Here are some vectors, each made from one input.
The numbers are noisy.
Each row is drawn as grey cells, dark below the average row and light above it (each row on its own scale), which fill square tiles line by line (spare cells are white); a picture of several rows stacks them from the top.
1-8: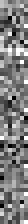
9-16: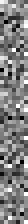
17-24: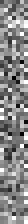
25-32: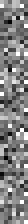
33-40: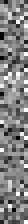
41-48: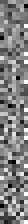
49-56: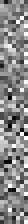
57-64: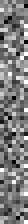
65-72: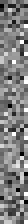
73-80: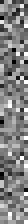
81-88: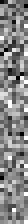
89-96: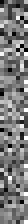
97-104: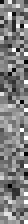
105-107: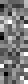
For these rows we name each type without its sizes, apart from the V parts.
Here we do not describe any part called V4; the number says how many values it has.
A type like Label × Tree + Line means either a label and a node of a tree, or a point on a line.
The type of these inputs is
(Bool × Bool × Bool + Unit) × V4 + Line × Line.
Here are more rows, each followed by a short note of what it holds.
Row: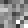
a point on each of two lines
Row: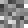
a value of V4
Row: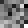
three true/false values and a value of V4
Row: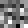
a value of V4
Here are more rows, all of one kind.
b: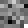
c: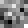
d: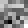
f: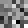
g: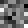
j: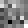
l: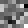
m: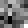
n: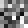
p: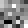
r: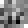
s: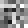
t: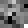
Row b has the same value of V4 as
c, p and t.
